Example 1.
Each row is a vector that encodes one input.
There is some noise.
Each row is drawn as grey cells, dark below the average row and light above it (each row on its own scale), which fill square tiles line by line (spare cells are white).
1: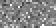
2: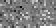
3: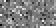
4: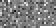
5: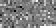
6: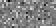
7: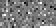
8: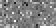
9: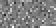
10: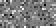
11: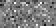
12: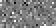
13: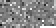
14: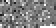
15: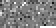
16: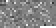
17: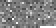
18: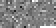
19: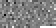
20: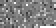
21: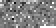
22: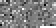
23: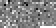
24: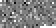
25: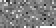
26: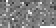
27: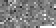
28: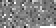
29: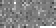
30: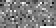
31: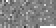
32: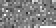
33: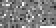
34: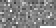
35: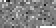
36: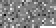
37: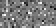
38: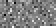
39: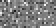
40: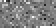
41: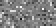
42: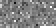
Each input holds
a point on a 4-point line and three true/false values.
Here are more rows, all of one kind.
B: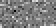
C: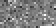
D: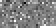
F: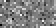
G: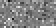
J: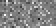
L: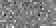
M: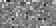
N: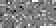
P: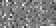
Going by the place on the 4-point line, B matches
F, G and P.
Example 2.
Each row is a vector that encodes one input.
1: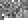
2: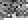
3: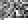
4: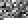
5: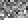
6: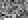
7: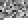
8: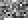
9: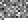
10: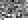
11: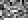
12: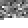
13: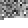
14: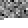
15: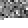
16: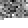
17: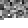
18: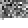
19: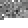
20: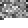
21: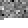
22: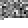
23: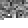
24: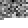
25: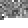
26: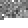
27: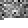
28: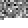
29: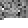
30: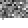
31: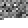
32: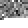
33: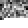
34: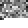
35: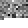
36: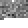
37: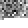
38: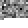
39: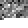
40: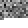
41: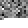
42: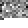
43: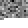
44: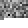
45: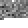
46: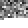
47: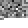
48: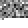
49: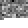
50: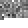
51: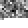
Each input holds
a point on a 7-point line, together with either a fixed value, or three true/false values.
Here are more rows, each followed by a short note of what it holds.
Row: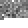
a point on a 7-point line
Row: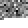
a point on a 7-point line
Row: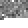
a point on a 7-point line
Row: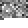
a point on a 7-point line and three true/false values
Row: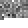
a point on a 7-point line
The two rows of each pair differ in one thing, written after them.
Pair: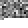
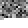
one of the three true/false values
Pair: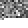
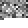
one of the three true/false values
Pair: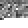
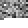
one of the three true/false values
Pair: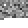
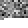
one of the three true/false values
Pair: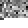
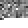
the place on the 7-point line
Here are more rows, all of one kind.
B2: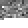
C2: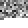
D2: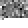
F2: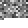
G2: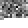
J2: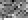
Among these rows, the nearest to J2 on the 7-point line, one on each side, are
B2 and C2.
